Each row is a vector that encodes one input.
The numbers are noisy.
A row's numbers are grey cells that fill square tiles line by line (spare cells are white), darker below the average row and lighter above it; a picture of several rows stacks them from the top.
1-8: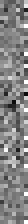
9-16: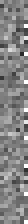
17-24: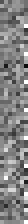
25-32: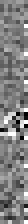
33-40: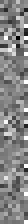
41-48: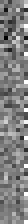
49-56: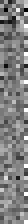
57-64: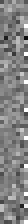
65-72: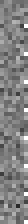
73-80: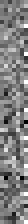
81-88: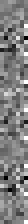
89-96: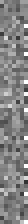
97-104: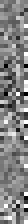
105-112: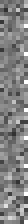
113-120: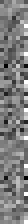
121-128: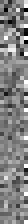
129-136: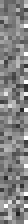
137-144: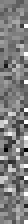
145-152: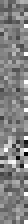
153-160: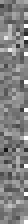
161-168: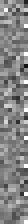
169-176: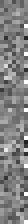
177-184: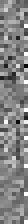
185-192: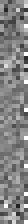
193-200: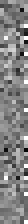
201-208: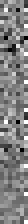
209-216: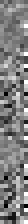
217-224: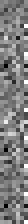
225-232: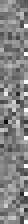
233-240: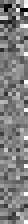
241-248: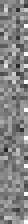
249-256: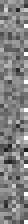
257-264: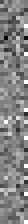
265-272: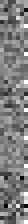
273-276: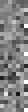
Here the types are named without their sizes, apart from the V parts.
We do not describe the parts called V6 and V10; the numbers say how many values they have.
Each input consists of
either a value of V6 and a value of V10, or a list of points on a line.
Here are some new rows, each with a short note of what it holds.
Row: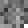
a value of V6 and a value of V10
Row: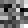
the empty list
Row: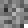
a value of V6 and a value of V10
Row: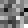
a list of two items
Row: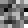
a list of one item
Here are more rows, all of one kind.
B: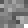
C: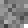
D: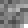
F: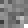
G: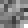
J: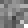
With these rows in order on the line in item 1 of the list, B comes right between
F and J.
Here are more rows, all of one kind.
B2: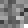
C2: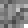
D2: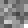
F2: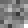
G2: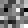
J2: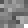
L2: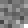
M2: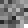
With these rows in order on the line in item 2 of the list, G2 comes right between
B2 and L2.
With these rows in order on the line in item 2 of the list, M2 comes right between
C2 and F2.
